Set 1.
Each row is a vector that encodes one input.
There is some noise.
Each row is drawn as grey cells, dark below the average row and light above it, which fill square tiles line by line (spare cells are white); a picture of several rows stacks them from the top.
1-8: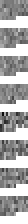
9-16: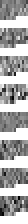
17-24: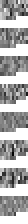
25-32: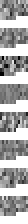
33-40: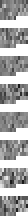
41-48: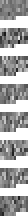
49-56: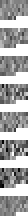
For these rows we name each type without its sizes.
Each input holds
three true/false values.
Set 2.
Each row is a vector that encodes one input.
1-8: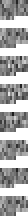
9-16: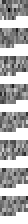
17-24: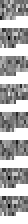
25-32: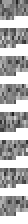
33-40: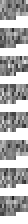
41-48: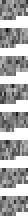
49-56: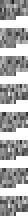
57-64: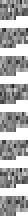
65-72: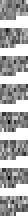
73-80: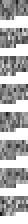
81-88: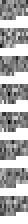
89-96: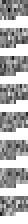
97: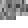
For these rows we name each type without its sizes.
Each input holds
a label.
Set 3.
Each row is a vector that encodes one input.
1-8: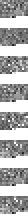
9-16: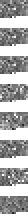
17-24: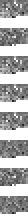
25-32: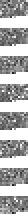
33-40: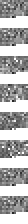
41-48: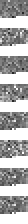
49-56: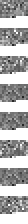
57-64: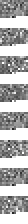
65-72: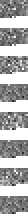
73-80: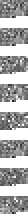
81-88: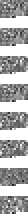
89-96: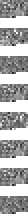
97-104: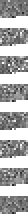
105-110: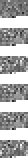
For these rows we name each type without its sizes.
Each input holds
three true/false values.
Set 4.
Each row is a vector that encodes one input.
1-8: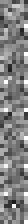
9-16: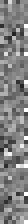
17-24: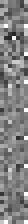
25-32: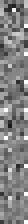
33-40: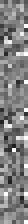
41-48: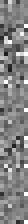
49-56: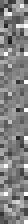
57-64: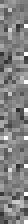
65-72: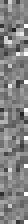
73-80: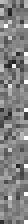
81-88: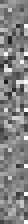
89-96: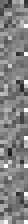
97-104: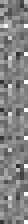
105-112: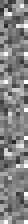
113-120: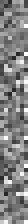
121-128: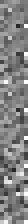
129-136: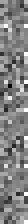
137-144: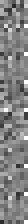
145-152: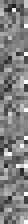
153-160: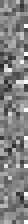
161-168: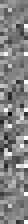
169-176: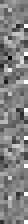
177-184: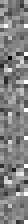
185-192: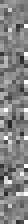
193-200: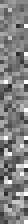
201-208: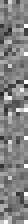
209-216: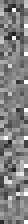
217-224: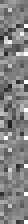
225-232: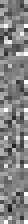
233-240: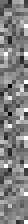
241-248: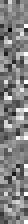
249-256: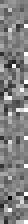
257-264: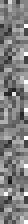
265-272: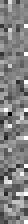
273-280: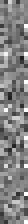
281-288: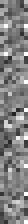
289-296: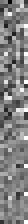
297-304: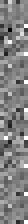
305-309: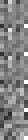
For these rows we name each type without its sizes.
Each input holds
a point on a line.
